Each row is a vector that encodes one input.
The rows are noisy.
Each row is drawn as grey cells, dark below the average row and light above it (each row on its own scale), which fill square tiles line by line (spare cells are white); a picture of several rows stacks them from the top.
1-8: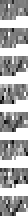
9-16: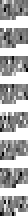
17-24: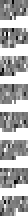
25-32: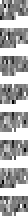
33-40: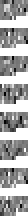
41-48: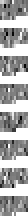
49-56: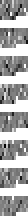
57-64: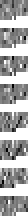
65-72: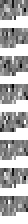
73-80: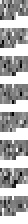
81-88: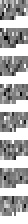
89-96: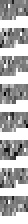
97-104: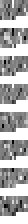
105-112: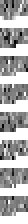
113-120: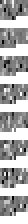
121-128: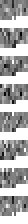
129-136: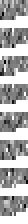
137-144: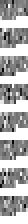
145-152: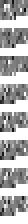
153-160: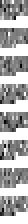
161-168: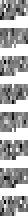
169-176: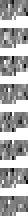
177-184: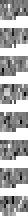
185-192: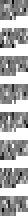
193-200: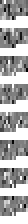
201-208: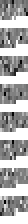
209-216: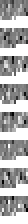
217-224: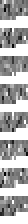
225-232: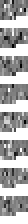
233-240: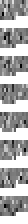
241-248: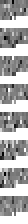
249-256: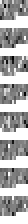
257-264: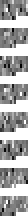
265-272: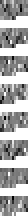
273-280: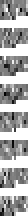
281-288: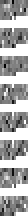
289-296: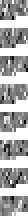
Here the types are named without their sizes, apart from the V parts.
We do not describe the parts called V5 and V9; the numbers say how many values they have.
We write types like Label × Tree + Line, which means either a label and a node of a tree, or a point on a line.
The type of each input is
(Bool × Bool × Bool + V5) × Line × V9.
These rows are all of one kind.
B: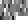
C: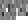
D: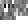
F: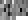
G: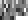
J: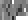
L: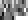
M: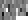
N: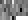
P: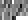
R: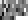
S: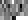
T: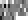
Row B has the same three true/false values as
G, L, R and T.
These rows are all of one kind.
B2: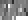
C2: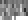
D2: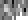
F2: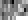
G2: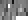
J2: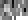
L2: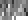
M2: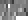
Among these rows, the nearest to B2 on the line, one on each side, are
G2 and M2.
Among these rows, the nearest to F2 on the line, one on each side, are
J2 and M2.
